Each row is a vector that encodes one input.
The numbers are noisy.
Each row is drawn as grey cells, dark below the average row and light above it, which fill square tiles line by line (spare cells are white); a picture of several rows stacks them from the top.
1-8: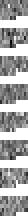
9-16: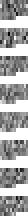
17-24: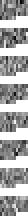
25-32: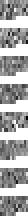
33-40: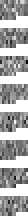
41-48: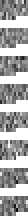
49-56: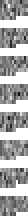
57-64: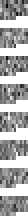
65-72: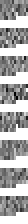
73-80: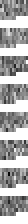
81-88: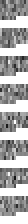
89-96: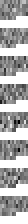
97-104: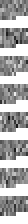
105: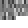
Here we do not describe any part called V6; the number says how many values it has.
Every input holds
a value of V6, together with either a point on a 7-point line, or three true/false values.
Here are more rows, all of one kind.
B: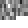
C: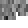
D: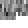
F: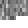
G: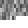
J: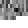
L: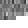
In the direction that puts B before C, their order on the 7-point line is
D, F, B, J, L, C, G.
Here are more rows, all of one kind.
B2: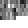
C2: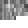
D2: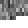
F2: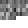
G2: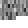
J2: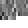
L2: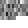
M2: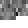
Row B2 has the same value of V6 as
C2 and M2.
